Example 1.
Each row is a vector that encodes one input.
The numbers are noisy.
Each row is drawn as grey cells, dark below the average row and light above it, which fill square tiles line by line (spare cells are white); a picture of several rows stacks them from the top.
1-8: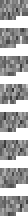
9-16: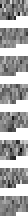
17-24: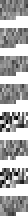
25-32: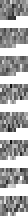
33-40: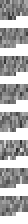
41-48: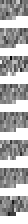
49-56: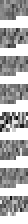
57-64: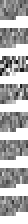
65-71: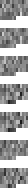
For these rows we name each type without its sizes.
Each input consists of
a list of points on a line.
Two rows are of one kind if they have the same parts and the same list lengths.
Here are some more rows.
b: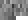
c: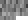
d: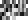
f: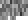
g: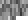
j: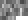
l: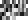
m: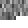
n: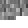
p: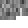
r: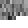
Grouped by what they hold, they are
b, j, m, p, r
c, f, g, n
d, l

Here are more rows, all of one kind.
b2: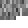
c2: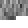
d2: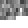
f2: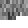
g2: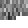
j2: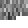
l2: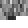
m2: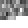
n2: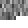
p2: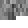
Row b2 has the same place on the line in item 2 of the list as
g2 and j2.
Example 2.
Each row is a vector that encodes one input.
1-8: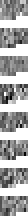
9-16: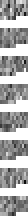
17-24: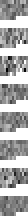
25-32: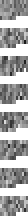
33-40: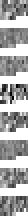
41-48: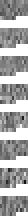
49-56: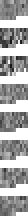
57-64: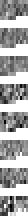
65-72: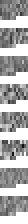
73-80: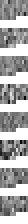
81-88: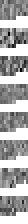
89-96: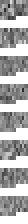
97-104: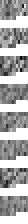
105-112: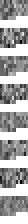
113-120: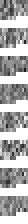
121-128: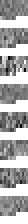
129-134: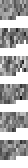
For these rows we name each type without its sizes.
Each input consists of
a list of points on a circle.
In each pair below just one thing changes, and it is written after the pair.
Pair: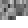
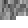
the place on the circle in item 1 of the list
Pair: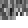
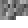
the place on the circle in item 2 of the list
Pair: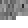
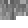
the place on the circle in item 2 of the list
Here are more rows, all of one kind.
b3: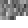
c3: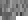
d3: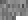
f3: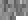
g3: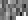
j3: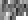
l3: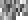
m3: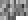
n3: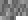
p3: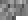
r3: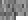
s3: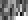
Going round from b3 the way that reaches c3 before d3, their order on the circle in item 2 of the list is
b3, n3, m3, c3, r3, j3, f3, p3, g3, d3, s3, l3.
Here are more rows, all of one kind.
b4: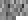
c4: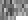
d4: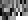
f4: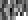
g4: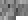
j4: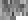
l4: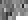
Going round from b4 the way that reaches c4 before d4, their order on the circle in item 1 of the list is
b4, j4, c4, g4, d4, f4, l4.
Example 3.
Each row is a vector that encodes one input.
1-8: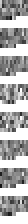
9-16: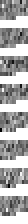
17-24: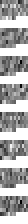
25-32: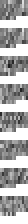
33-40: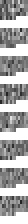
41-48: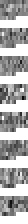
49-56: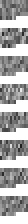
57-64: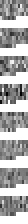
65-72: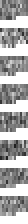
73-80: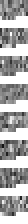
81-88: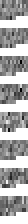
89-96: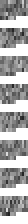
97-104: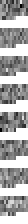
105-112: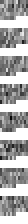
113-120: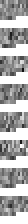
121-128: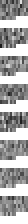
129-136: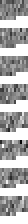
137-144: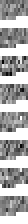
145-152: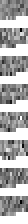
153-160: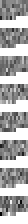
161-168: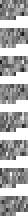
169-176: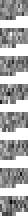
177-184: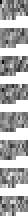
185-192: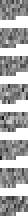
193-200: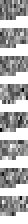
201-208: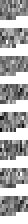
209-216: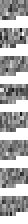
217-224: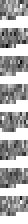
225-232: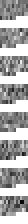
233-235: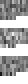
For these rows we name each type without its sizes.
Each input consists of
either a point on a line, or a node of a tree.
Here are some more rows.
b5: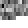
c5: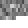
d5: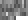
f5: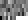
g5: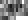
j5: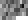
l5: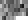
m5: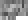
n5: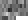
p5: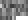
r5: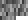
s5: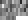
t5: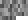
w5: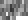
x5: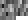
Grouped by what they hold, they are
b5, c5, j5, l5, m5, r5, x5
d5, f5, g5, n5, p5, s5, t5, w5

